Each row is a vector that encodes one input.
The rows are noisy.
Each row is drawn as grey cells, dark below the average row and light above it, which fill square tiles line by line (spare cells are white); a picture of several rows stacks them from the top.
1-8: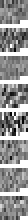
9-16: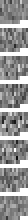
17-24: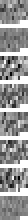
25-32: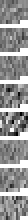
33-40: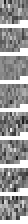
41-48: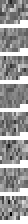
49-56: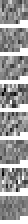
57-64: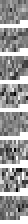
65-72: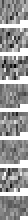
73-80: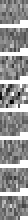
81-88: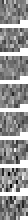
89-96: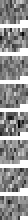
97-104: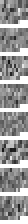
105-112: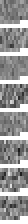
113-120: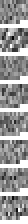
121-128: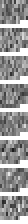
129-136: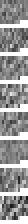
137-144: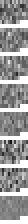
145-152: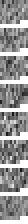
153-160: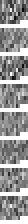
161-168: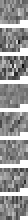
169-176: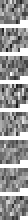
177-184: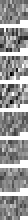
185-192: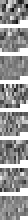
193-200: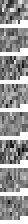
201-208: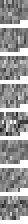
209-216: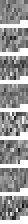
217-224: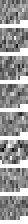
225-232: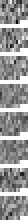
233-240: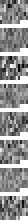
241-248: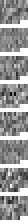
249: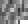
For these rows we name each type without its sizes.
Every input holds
a point on a line, together with either a point on a circle, or a point on a line.
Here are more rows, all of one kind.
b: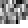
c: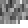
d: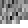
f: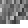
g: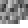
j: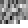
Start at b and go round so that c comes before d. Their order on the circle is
b, g, f, c, d, j.
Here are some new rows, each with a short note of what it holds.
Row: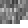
a point on a circle and a point on a line
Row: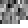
a point on a circle and a point on a line
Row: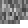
a point on each of two lines
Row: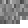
a point on each of two lines
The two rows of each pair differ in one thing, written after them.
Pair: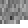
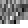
the place on the circle
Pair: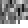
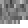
the place on the circle
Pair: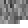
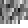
the place on the circle
